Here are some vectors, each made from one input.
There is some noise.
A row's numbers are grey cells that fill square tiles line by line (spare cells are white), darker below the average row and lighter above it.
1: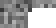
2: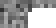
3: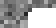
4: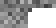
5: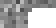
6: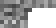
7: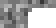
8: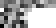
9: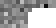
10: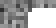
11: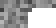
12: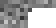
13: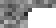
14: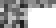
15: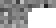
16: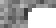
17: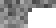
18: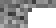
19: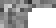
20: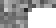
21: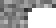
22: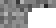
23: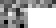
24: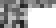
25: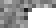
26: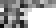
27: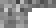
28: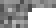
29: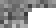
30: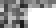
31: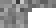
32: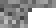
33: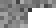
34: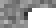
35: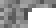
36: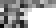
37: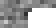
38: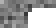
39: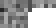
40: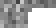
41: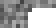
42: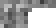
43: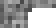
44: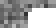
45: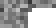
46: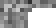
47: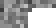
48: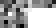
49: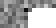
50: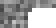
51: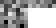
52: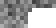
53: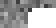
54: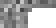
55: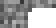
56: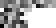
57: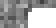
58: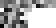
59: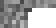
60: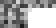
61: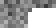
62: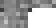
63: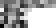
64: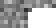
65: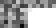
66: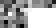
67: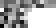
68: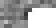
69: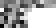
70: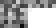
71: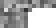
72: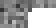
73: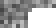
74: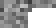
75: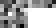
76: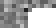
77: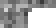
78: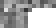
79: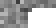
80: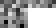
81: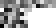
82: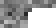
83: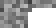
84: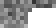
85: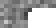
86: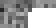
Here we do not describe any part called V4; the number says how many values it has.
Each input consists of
either a point on a 7-point line, or a node of a 9-node tree and a value of V4.
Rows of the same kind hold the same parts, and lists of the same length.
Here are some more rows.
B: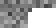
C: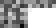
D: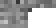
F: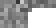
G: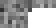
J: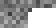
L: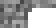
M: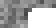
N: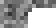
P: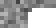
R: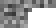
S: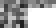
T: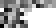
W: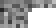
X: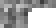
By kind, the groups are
B, D, F, G, J, L, M, N, P, R, W, X
C, S, T

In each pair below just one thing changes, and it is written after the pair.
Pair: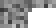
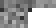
the node of the tree
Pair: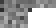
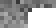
the value of V4
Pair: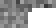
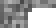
the value of V4
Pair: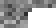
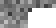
the value of V4
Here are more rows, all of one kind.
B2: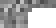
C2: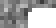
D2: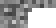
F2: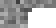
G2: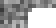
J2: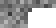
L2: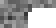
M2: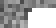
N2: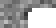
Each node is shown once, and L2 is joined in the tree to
G2 and M2.
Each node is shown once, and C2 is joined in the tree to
B2 and F2.
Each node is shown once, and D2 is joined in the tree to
J2.
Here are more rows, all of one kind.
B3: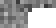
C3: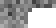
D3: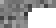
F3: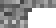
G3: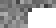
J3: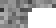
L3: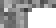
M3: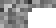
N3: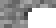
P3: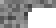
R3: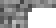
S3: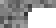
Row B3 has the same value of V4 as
C3 and G3.
